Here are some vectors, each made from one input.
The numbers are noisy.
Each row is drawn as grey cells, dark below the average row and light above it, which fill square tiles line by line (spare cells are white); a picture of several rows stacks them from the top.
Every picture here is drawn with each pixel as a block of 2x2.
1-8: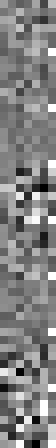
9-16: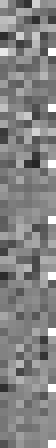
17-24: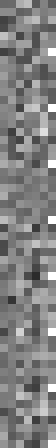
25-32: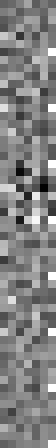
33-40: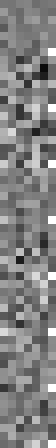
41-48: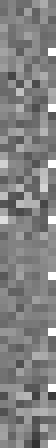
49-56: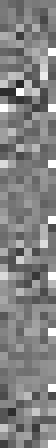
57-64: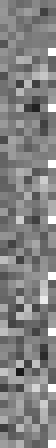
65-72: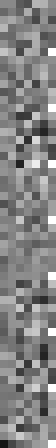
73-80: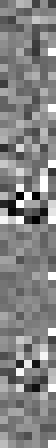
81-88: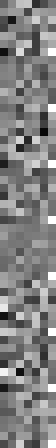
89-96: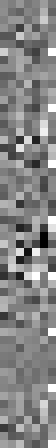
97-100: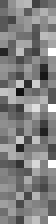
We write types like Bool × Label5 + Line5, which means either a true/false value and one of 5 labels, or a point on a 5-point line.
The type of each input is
Circle6 × Line9.
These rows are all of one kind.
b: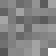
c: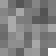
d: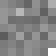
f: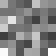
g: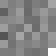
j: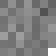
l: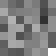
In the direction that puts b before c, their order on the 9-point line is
b, g, d, c, j, l, f.
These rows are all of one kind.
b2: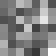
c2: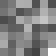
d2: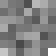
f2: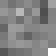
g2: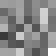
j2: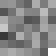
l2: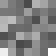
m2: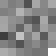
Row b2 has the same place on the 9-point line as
c2 and d2.
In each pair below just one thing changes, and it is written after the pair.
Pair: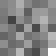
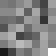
the place on the 6-point circle
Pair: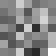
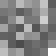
the place on the 9-point line
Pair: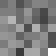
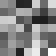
the place on the 9-point line
